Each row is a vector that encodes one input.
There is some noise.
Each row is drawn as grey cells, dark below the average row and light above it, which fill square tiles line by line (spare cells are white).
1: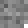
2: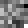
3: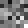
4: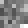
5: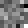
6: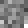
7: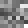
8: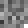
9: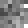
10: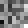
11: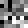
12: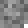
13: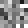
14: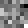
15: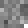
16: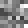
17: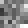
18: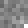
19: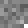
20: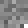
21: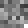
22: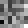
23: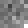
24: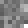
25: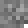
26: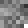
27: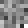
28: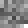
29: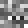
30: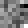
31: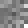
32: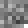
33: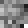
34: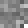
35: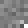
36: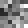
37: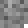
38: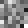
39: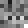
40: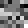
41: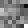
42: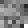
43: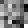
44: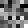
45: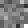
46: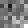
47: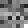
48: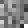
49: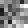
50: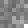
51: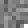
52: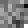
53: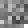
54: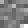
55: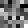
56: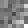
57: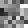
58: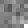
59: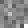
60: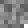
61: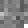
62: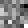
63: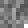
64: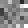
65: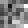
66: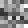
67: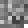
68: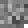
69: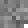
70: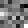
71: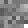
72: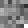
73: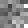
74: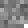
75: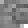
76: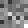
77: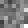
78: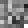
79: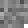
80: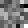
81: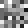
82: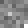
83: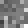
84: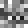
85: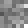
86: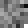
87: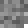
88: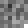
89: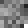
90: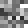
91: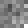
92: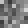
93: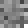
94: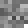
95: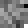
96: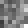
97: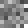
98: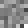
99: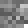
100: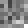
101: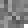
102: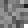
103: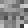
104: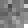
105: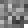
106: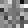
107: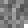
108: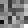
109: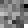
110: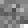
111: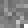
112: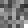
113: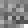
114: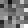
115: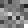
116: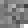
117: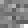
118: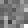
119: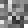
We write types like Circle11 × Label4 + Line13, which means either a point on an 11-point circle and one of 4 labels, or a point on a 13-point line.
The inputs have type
Bool × Line6 + Line12.
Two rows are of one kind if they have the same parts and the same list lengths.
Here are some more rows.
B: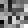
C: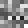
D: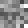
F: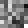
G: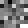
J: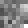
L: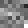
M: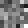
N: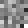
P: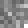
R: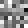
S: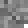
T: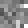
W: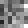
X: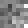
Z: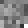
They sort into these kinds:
B, D, L, N, P, R, T, W, X, Z
C, F, G, J, M, S

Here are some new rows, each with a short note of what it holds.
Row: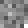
a point on a 12-point line
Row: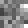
a point on a 6-point line and a true/false value
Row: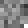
a point on a 12-point line
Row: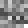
a point on a 6-point line and a true/false value
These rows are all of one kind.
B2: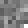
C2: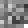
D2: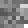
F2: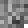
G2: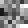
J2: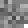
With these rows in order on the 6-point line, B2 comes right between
F2 and J2.
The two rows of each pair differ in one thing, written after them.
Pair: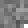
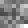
the true/false value
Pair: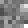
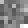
the true/false value
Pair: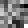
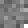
the place on the 6-point line
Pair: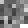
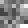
the place on the 6-point line
